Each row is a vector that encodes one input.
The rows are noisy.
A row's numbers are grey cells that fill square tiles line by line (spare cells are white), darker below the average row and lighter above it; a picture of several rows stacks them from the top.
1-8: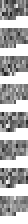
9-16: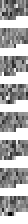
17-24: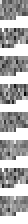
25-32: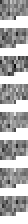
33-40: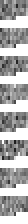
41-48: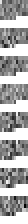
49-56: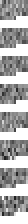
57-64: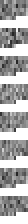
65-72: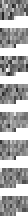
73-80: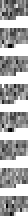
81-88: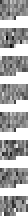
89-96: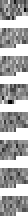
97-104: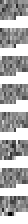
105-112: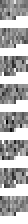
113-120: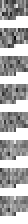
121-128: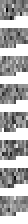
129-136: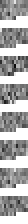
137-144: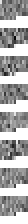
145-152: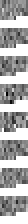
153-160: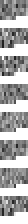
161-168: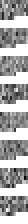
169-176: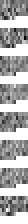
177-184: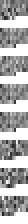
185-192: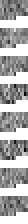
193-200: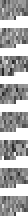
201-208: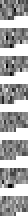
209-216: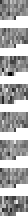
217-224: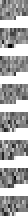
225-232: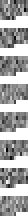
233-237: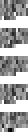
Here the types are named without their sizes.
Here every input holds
either a label, or three true/false values.
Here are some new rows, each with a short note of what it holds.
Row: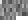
three true/false values
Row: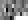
a label
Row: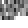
a label
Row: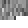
three true/false values
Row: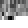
a label
